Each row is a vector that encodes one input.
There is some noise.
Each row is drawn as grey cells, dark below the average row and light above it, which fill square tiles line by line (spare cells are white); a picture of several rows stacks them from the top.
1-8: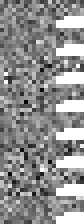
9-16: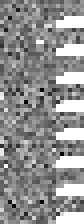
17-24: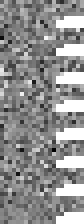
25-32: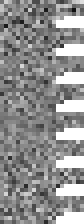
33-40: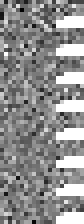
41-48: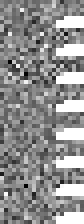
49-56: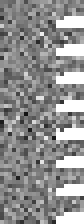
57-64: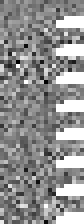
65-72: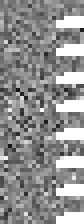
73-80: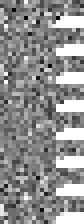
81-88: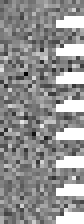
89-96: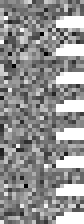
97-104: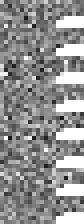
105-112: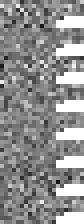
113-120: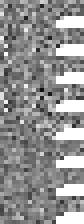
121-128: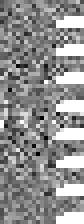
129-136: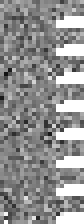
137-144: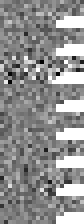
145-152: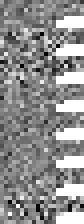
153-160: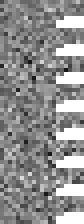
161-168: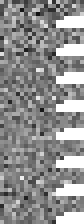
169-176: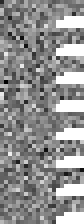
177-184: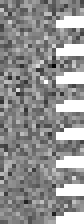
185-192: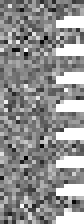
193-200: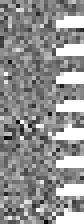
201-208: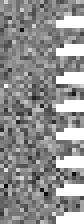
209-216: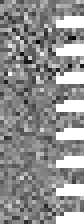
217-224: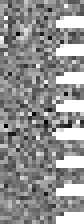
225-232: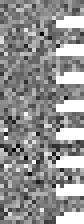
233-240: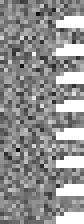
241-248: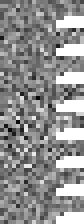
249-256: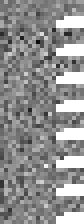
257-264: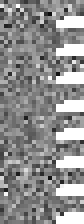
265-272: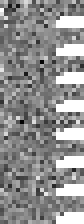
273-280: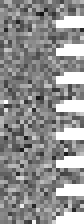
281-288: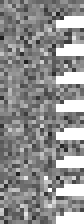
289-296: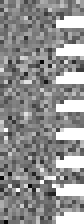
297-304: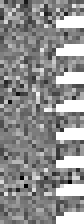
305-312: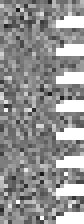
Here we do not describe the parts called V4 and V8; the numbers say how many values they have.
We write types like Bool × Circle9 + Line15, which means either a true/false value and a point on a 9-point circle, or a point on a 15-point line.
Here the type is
(Bool × Bool × Bool × Bool + V4) × Circle5 × V8 + Line10 × Line10.
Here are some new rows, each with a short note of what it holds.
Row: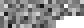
a point on each of two 10-point lines
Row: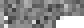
a point on each of two 10-point lines
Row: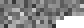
a point on a 5-point circle, four true/false values and a value of V8
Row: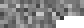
a point on a 5-point circle, four true/false values and a value of V8
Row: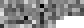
a point on each of two 10-point lines
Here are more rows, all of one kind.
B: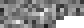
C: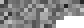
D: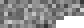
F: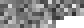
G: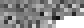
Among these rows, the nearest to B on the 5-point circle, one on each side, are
F and G.
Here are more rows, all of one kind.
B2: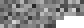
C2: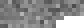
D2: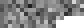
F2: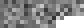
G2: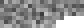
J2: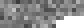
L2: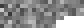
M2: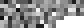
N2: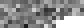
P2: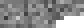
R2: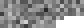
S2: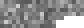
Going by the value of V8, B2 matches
G2, M2 and N2.
